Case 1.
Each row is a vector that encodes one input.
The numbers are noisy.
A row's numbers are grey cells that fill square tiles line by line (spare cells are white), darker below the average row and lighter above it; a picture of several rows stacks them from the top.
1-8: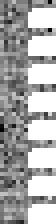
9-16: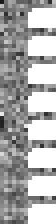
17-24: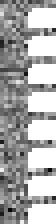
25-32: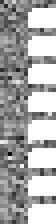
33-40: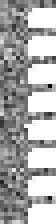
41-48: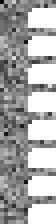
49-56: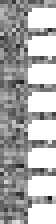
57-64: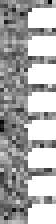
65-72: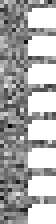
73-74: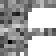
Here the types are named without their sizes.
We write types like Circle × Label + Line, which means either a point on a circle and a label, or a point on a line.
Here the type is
(Bool × Bool × Bool + Unit) × Tree.
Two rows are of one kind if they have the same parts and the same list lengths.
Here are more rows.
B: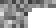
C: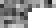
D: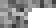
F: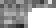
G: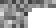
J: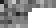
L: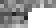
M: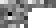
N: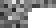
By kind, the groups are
B, D, F, G
C, J, L, M, N

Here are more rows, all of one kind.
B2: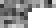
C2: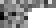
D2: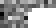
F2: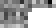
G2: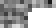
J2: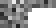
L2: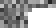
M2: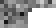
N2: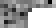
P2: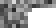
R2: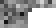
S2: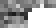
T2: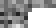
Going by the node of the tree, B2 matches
M2, N2, R2 and S2.
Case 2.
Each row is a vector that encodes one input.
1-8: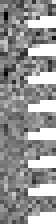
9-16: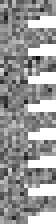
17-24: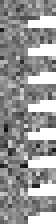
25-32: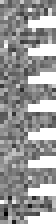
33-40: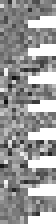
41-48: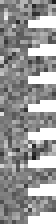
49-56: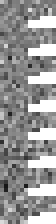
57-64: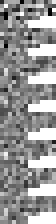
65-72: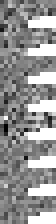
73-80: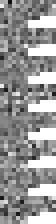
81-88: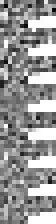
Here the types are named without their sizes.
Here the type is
Bool × (Tree + Unit).
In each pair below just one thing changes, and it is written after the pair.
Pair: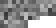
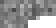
the true/false value
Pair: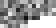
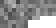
the true/false value
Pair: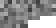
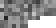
the true/false value
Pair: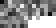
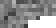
the node of the tree
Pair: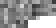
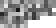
the node of the tree
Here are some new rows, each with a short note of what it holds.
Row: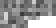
a true/false value
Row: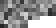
a node of a tree and a true/false value
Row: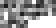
a true/false value
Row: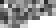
a node of a tree and a true/false value
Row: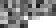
a true/false value
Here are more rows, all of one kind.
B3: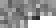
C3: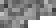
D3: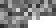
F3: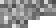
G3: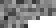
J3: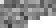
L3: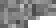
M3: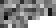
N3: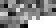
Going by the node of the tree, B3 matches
C3, G3 and N3.
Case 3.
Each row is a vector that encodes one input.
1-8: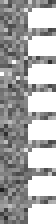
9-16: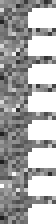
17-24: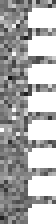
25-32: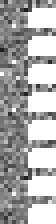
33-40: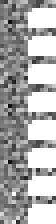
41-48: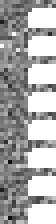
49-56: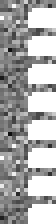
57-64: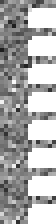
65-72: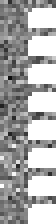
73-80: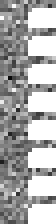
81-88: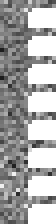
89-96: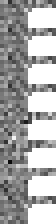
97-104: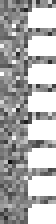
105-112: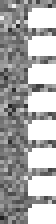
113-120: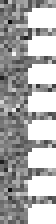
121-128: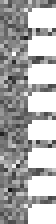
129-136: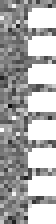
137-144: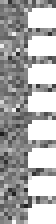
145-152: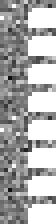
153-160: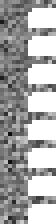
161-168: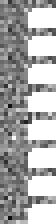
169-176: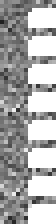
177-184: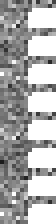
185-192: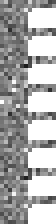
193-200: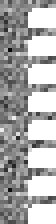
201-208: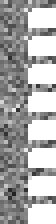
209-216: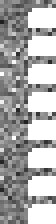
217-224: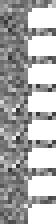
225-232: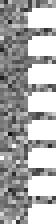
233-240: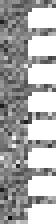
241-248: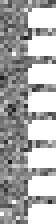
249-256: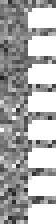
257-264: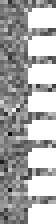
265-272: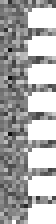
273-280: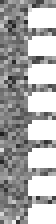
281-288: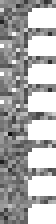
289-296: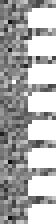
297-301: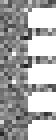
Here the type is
Line6 + Line10.
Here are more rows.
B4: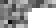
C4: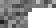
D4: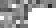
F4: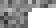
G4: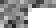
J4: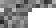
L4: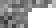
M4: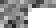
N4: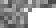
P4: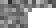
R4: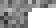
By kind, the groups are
B4, D4, G4, M4
C4, F4, J4, L4, N4, P4, R4

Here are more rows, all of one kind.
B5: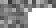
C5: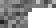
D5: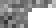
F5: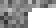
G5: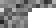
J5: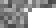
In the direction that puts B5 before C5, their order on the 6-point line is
B5, J5, F5, D5, C5, G5.
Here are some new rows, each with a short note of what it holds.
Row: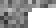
a point on a 6-point line
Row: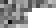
a point on a 10-point line
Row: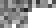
a point on a 10-point line
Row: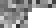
a point on a 10-point line
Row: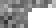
a point on a 6-point line
